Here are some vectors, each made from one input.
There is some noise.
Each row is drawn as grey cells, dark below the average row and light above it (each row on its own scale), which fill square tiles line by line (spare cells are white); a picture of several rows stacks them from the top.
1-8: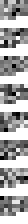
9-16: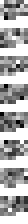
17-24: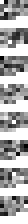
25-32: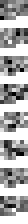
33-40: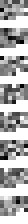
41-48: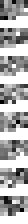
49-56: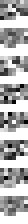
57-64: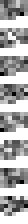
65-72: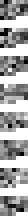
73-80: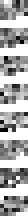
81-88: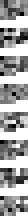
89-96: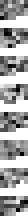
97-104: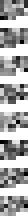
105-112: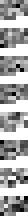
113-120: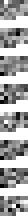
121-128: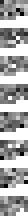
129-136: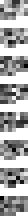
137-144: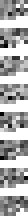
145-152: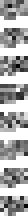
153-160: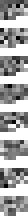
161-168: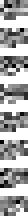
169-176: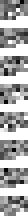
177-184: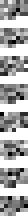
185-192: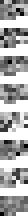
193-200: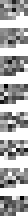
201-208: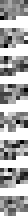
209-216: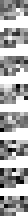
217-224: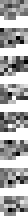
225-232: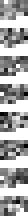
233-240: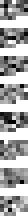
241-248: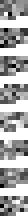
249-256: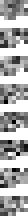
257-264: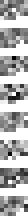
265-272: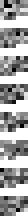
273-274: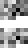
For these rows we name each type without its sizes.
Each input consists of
a label and a true/false value.
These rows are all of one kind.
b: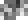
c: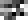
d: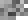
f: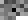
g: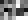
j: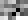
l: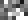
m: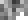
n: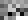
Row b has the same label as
d, f and m.
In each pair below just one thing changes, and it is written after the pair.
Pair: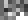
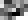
the true/false value
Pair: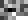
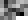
the true/false value
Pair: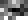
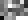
the true/false value
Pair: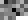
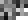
the label
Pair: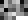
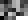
the true/false value
